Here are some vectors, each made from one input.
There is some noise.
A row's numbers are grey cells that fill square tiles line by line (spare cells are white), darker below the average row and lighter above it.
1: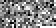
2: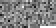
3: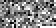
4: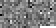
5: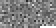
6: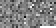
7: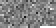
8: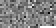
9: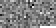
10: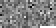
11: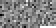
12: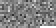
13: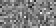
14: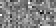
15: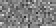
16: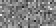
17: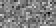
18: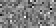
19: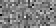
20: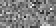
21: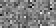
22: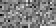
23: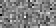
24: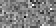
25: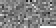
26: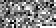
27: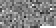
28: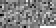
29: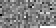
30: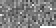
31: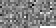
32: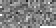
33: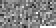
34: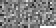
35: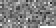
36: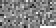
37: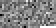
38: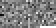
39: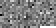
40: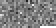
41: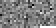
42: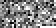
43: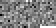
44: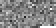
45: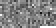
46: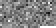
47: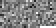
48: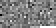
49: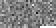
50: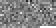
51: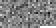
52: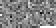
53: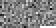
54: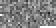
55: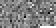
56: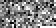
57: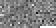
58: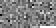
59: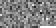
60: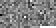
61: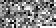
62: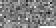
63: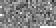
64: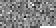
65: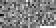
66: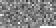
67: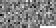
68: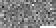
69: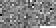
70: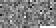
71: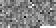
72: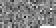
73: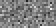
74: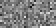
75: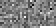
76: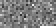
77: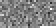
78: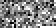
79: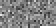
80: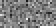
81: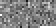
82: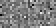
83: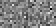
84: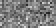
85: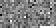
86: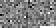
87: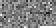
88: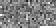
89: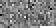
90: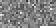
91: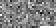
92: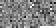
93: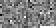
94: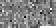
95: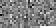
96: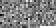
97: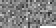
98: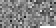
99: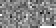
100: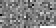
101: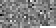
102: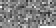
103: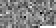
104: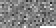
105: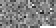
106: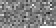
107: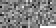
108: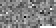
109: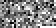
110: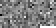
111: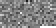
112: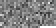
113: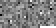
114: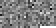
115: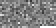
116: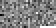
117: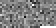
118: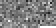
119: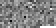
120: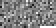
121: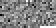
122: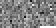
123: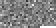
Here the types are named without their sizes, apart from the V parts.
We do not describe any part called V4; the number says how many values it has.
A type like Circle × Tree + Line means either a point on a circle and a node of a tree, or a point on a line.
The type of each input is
List(Bool × V4).
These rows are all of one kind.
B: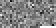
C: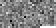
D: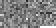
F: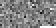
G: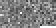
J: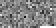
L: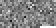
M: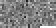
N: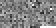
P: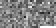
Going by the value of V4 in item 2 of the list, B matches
D, F, J and N.
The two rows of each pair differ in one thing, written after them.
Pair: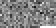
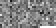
the value of V4 in item 1 of the list
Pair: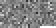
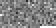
the value of V4 in item 1 of the list
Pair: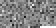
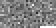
the true/false value in item 1 of the list
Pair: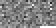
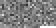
the value of V4 in item 1 of the list
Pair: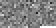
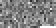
the true/false value in item 1 of the list
